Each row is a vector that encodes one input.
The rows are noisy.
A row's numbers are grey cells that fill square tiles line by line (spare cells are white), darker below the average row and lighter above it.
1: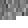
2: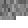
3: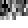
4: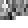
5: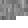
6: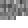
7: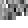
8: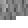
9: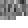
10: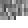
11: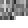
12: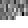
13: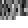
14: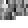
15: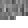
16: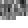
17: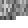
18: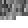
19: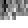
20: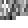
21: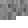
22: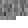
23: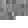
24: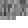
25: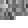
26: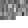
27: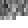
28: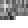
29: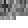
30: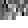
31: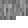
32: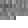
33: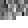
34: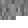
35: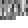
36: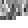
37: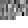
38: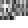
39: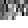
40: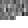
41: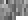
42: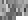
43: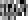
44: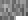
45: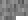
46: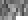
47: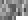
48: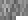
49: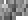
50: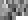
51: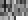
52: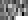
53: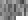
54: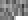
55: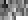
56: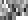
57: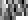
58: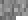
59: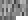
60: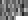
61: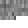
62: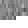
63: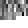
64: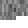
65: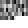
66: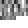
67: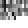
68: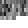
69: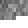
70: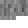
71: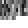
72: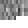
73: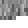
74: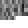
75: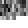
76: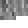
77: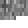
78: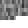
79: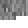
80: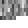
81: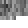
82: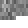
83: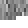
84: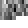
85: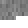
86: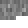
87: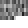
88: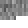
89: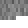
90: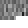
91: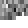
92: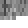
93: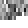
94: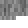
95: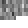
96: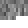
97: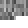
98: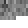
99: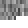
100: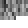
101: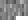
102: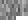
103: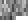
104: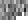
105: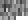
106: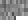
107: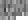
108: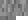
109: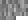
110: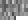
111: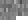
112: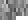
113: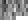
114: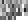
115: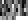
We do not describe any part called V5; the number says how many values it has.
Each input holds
one of 6 labels, together with either three true/false values, or a value of V5.
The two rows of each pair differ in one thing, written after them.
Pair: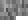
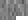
one of the three true/false values
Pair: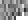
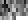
one of the three true/false values
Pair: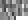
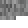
one of the three true/false values
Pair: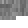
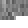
one of the three true/false values
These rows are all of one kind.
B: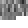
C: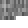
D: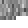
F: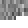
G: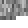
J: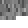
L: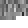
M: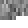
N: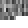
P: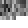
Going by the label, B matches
D, F, G and N.
